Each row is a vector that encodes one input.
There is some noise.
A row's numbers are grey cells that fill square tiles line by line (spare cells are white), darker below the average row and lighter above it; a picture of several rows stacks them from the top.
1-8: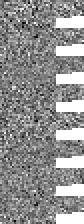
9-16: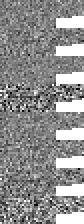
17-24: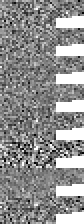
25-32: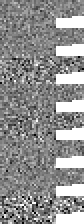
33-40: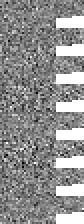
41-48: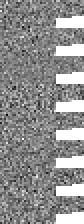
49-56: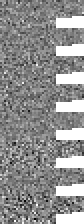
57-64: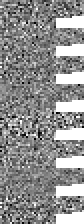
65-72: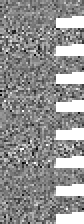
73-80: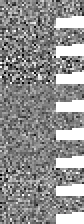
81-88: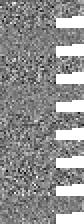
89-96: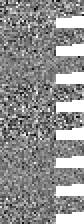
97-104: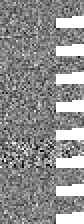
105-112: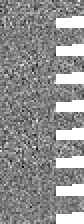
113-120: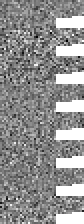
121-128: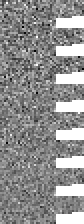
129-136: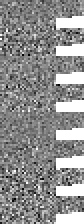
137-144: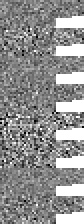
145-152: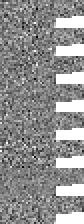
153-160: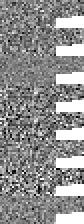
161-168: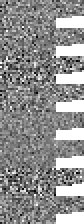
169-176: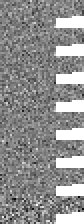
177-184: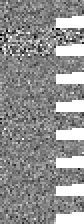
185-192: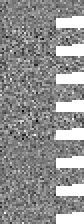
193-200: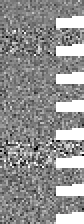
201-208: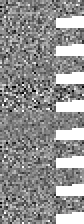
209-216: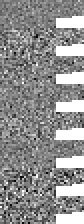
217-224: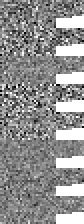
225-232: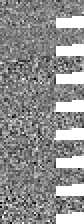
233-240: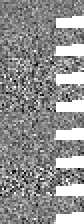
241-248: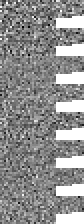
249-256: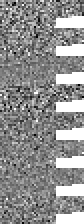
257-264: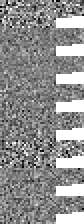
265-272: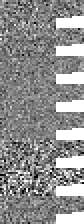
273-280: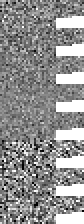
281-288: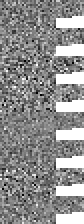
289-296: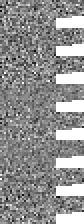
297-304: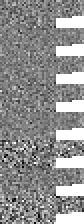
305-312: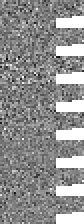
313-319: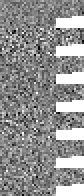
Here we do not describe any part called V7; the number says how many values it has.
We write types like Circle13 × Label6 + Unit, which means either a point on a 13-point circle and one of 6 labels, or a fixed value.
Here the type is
Label9 + Tree10 + Tree16 × V7.
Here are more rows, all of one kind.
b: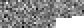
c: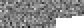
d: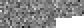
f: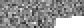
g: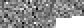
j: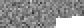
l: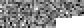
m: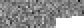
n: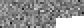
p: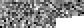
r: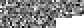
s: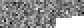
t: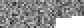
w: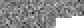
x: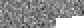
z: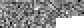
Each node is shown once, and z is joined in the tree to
g, m and w.
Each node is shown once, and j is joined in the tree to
l.
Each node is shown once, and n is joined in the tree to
c.
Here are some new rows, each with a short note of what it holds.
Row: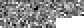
one of 9 labels
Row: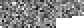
one of 9 labels
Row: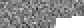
a node of a 16-node tree and a value of V7
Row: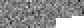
a node of a 16-node tree and a value of V7
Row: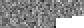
a node of a 10-node tree
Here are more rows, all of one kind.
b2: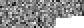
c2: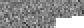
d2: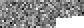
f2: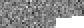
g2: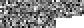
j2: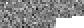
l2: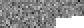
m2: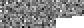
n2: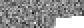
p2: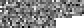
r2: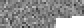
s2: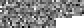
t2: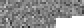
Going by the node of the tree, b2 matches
d2 and m2.
